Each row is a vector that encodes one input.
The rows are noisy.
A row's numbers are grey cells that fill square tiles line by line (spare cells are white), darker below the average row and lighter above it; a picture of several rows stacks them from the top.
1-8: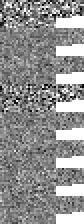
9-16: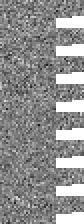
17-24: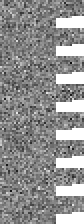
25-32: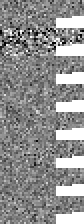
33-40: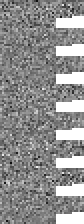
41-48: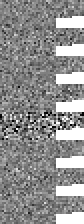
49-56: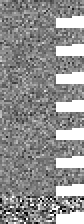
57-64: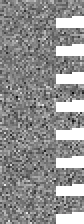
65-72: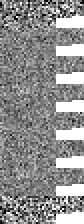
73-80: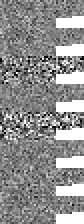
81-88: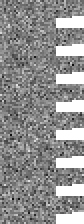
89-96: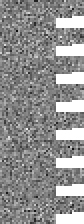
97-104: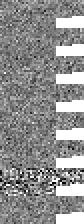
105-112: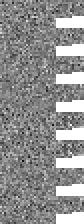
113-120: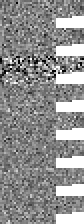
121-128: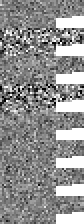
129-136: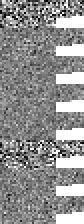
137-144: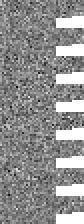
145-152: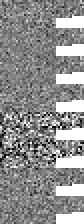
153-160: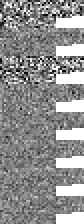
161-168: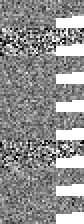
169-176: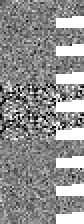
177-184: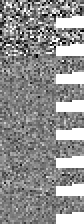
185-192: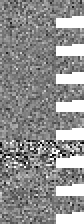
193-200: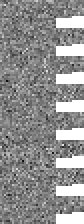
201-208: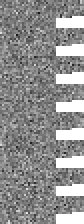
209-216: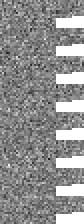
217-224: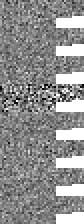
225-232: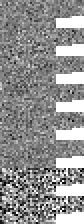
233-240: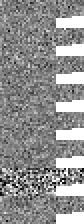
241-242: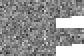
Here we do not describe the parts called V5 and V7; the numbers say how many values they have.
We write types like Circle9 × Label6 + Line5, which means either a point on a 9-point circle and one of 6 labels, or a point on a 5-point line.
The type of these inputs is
(Bool × Circle10 + V7) × Line6 + V5.
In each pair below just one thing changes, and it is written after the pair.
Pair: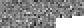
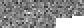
the place on the 10-point circle
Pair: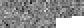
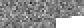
the true/false value
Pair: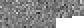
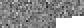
the place on the 10-point circle
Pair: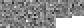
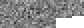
the place on the 6-point line
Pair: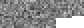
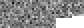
the place on the 6-point line
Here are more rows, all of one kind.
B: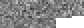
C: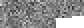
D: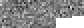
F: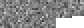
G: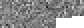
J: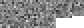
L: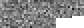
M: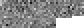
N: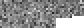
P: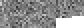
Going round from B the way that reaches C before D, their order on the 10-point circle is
B, N, G, P, M, C, D, F, J, L.
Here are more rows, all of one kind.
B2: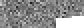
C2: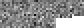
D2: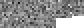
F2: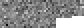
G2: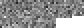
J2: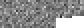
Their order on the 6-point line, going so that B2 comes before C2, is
J2, F2, B2, G2, C2, D2.
